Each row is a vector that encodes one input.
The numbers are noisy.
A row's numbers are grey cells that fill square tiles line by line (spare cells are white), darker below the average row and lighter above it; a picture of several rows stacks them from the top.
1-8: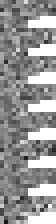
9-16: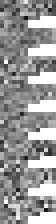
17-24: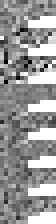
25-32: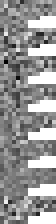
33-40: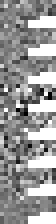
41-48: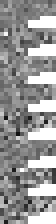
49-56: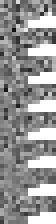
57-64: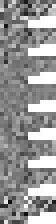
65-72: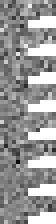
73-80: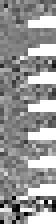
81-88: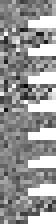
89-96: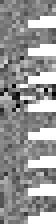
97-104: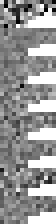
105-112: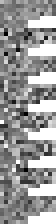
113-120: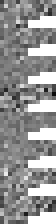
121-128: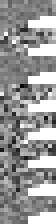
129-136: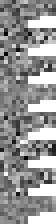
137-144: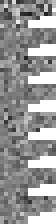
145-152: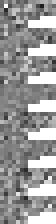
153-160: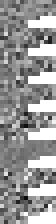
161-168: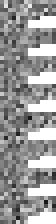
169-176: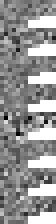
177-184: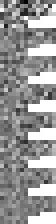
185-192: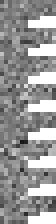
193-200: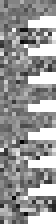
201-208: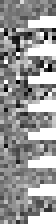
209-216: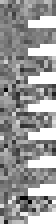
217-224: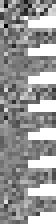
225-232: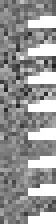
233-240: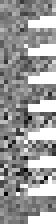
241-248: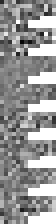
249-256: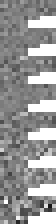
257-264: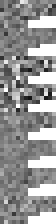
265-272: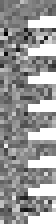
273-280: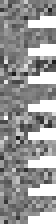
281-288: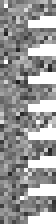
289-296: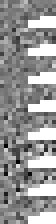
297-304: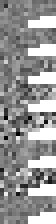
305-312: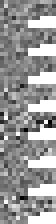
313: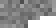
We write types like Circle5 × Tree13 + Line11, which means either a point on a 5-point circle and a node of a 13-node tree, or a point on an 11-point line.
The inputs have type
(Bool × Bool × Bool + Line15) × Tree7 + Circle10.
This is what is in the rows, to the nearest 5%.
About 25% of them hold a point on a 10-point circle. The rest hold a node of a 7-node tree, together with either a point on a 15-point line, or three true/false values.
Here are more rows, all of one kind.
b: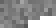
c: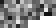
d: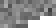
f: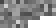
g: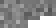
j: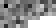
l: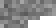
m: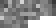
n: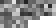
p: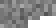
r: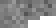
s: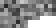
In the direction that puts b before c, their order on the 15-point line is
p, b, n, m, f, c, r, j, l, s, g, d.
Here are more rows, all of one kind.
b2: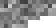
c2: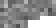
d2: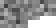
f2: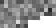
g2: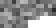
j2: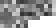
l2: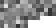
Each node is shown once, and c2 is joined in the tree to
d2.
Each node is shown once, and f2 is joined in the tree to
g2.
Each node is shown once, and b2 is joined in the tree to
j2 and l2.
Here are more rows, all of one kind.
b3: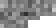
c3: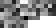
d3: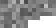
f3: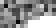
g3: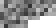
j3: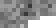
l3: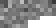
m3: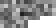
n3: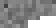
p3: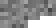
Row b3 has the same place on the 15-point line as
c3, f3 and p3.
